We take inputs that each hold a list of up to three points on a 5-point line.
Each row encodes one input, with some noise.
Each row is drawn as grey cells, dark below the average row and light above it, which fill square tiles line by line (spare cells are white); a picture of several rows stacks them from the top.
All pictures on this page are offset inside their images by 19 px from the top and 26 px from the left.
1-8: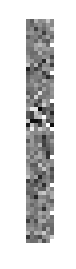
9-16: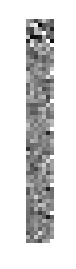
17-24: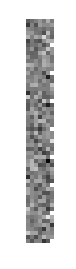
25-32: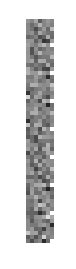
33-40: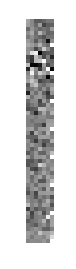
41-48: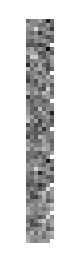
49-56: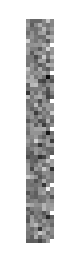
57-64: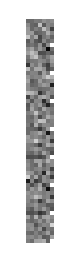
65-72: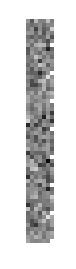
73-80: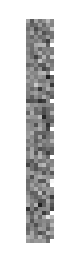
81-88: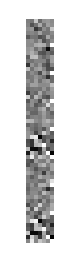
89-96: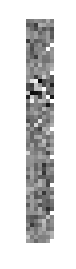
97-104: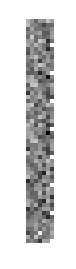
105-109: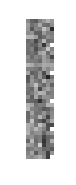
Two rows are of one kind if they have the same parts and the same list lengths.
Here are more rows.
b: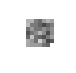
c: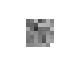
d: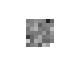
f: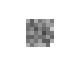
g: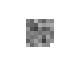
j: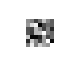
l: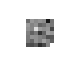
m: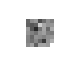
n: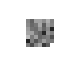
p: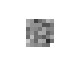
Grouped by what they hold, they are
b, p
c, f, g, m, n
d, l
j

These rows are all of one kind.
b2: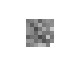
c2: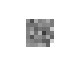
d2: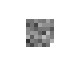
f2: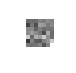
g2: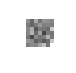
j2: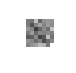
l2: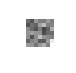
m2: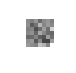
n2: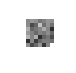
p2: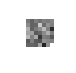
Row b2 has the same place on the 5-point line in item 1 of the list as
c2, g2, j2 and m2.
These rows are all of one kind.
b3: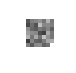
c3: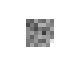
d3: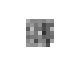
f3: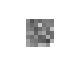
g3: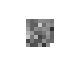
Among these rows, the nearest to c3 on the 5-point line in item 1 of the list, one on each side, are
b3 and f3.
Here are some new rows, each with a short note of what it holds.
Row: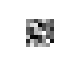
the empty list
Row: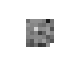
a list of one item
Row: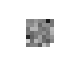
a list of one item
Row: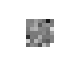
a list of one item
